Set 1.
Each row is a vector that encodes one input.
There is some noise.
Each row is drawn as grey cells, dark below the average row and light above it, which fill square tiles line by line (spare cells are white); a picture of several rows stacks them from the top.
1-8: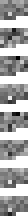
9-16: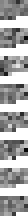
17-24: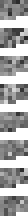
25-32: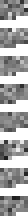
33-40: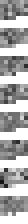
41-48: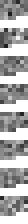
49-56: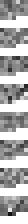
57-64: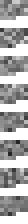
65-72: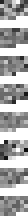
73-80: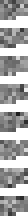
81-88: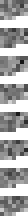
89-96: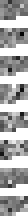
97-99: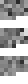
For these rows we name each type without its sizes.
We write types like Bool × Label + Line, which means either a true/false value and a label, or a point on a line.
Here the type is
Line × Line + Unit.
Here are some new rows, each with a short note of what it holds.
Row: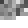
a point on each of two lines
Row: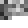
a fixed value
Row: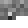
a point on each of two lines
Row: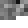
a point on each of two lines
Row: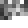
a fixed value
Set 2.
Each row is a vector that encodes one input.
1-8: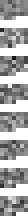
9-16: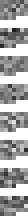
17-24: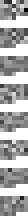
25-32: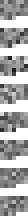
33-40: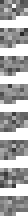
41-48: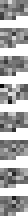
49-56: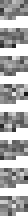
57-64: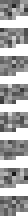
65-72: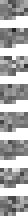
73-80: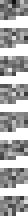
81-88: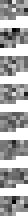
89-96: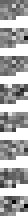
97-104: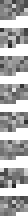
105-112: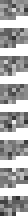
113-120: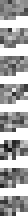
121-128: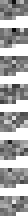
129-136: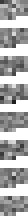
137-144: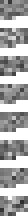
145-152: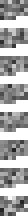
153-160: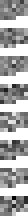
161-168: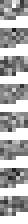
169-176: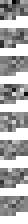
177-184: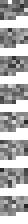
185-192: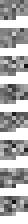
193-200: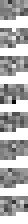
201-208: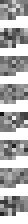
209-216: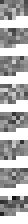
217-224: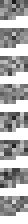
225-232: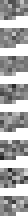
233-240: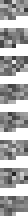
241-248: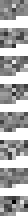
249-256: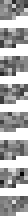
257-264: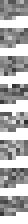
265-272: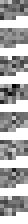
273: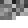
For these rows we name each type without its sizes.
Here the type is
Line.
